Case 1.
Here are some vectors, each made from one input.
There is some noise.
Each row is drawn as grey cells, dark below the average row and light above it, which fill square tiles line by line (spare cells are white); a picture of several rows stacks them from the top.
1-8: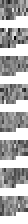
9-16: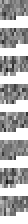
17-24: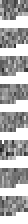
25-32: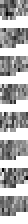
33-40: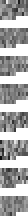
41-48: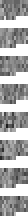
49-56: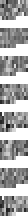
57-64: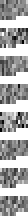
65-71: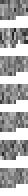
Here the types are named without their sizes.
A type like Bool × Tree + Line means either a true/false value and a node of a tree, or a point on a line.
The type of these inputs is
List(Line).
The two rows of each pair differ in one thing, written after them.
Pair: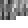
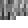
the place on the line in item 2 of the list
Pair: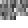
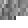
the place on the line in item 1 of the list
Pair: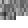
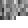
the place on the line in item 2 of the list
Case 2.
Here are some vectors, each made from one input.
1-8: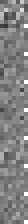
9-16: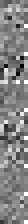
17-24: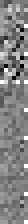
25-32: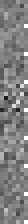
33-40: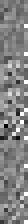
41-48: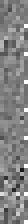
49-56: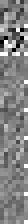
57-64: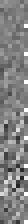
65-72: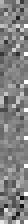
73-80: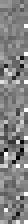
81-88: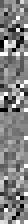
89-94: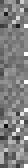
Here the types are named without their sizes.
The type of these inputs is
List(Line).
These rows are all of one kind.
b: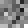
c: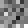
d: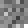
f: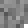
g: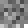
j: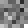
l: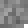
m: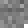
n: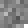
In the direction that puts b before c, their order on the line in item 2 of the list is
b, m, j, l, f, g, c, d, n.
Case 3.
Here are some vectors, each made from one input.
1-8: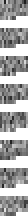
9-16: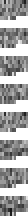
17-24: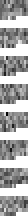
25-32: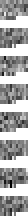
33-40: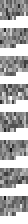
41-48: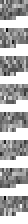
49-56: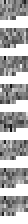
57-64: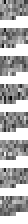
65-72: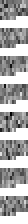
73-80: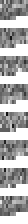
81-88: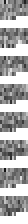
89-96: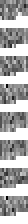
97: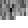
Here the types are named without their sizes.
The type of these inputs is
Line + Tree.
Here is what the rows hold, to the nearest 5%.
About 50% of them hold a point on a line. The rest hold a node of a tree.
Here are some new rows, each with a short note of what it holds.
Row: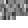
a node of a tree
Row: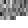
a point on a line
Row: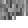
a node of a tree
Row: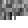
a node of a tree
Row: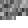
a node of a tree
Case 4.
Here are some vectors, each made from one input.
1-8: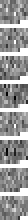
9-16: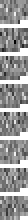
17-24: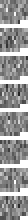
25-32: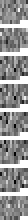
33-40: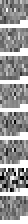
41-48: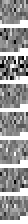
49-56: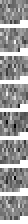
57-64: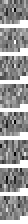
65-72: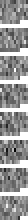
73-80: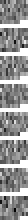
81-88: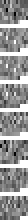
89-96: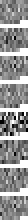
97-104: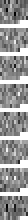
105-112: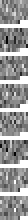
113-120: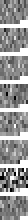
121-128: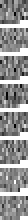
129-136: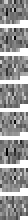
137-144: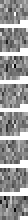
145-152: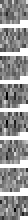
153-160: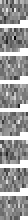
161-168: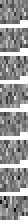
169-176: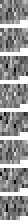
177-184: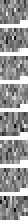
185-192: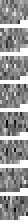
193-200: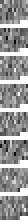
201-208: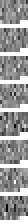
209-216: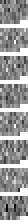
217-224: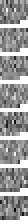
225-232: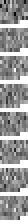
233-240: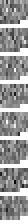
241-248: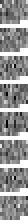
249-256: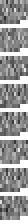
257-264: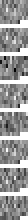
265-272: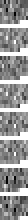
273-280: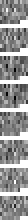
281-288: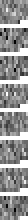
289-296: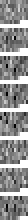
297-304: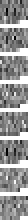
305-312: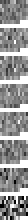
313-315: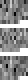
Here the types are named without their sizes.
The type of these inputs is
Bool × Circle + Unit.
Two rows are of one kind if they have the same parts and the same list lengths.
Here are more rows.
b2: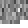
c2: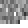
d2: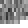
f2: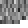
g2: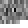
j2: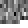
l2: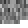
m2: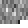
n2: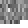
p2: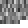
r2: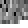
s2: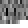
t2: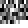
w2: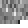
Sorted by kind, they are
b2, c2, d2, f2, g2, j2, l2, m2, n2, p2, r2, s2, w2
t2

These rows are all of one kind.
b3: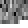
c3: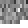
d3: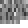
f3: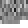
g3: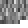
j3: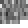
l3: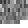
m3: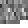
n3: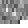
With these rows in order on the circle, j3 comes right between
d3 and l3.
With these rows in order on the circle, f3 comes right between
c3 and d3.
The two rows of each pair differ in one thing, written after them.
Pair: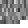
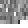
the place on the circle
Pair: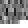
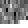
the place on the circle
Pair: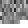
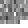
the true/false value
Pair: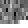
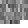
the place on the circle
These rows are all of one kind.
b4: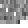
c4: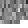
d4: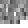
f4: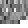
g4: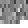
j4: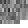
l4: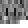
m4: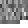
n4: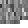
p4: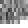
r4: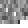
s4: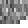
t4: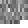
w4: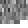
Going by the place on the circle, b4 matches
c4, d4, g4 and r4.
